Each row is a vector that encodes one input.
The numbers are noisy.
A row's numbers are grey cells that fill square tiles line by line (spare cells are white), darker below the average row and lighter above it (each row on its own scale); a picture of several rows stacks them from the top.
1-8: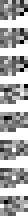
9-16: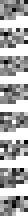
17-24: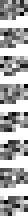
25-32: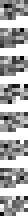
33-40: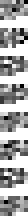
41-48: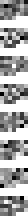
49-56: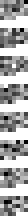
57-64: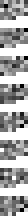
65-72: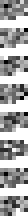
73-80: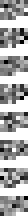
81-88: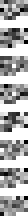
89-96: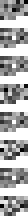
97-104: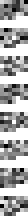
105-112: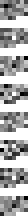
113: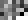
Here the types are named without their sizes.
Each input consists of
either a point on each of three circles, or a point on a line.
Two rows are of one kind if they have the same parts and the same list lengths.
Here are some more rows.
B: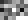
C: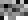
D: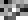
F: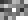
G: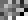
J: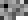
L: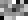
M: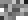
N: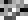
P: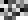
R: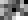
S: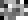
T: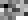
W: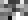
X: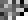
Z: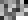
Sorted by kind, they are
B, D, F, G, N, P, X
C, J, L, M, R, S, T, W, Z

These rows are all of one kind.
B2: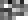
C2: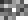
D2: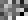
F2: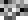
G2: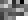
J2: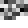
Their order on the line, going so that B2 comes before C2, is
D2, G2, B2, C2, F2, J2.
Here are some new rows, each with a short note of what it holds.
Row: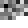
a point on each of three circles
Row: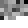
a point on each of three circles
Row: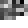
a point on a line
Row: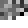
a point on a line
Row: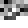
a point on a line
